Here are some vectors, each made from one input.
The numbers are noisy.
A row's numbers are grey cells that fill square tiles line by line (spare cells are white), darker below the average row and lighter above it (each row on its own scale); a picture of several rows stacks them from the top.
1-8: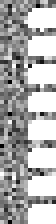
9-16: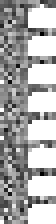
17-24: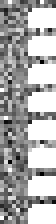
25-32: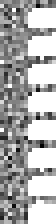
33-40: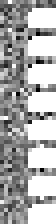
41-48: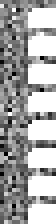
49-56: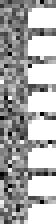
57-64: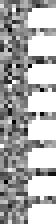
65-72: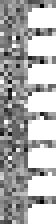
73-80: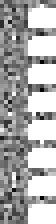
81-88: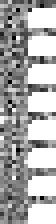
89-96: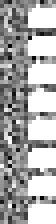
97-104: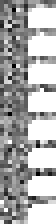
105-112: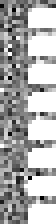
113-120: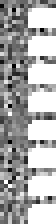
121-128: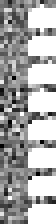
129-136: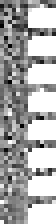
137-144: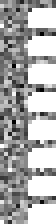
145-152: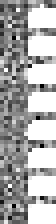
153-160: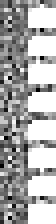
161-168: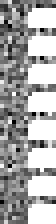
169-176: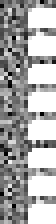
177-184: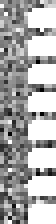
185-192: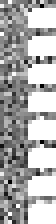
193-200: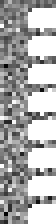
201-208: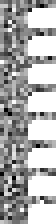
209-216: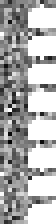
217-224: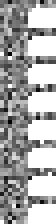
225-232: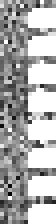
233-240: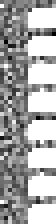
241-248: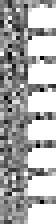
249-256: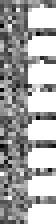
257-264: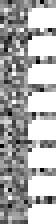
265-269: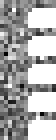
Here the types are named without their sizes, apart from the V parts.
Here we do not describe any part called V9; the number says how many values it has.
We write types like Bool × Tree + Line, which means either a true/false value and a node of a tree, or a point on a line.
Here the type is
List(Bool × Label × V9).
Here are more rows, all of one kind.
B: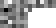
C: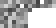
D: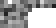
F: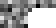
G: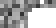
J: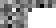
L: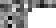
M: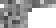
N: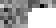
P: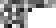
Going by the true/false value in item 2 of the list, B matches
C and D.
